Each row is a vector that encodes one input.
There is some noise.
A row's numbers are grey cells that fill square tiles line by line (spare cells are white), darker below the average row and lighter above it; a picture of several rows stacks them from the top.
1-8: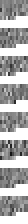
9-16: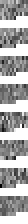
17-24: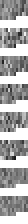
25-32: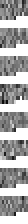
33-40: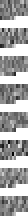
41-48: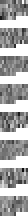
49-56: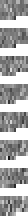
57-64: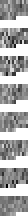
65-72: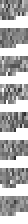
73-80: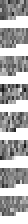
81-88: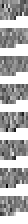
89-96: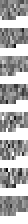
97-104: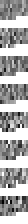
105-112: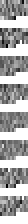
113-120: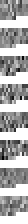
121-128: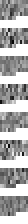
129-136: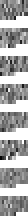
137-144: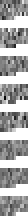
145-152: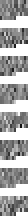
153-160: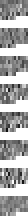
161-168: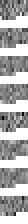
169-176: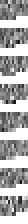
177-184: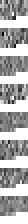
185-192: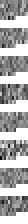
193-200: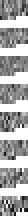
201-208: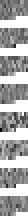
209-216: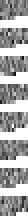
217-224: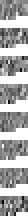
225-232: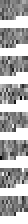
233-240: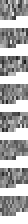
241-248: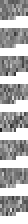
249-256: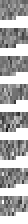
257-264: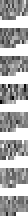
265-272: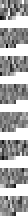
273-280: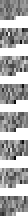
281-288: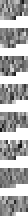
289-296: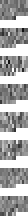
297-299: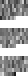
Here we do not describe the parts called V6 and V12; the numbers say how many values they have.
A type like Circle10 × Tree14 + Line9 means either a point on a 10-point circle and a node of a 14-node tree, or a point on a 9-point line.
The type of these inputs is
(Line9 + V12) × V6 + List3(Line5).
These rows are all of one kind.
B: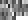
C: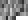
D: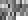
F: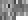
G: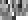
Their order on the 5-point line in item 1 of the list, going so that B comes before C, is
D, B, G, C, F.
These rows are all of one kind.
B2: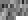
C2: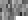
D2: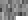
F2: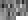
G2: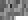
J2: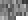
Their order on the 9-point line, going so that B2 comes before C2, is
B2, C2, D2, G2, J2, F2.
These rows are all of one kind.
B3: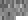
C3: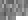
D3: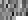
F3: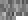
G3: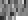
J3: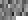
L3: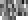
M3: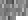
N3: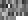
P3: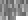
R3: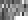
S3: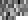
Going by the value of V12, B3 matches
C3, M3, P3 and R3.
